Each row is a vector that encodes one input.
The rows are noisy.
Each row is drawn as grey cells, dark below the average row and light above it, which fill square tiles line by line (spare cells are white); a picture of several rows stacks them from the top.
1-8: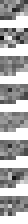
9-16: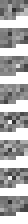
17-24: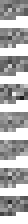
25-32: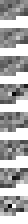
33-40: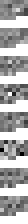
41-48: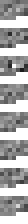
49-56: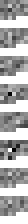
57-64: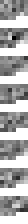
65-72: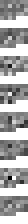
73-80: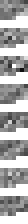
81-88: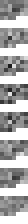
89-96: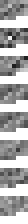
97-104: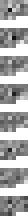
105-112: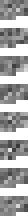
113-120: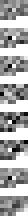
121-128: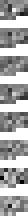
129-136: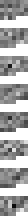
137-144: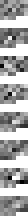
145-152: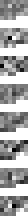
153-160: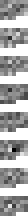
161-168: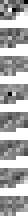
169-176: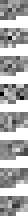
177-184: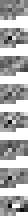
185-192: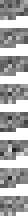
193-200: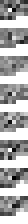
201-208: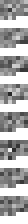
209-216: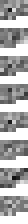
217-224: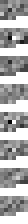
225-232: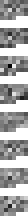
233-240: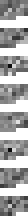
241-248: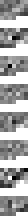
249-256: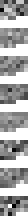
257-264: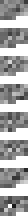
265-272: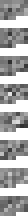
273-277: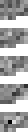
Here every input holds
a list of up to two points on a 10-point line.
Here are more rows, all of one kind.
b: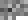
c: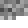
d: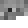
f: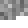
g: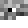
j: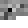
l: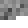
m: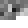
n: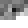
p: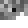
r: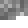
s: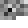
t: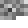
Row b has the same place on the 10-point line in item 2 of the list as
l, p and r.
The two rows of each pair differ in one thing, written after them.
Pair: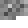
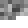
the place on the 10-point line in item 2 of the list
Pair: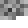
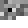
the place on the 10-point line in item 1 of the list
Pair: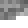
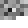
the place on the 10-point line in item 1 of the list
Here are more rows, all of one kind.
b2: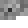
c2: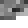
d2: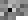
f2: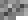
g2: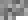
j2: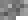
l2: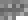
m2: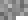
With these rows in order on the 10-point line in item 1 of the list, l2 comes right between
g2 and j2.
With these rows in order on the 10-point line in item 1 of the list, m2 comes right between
b2 and g2.
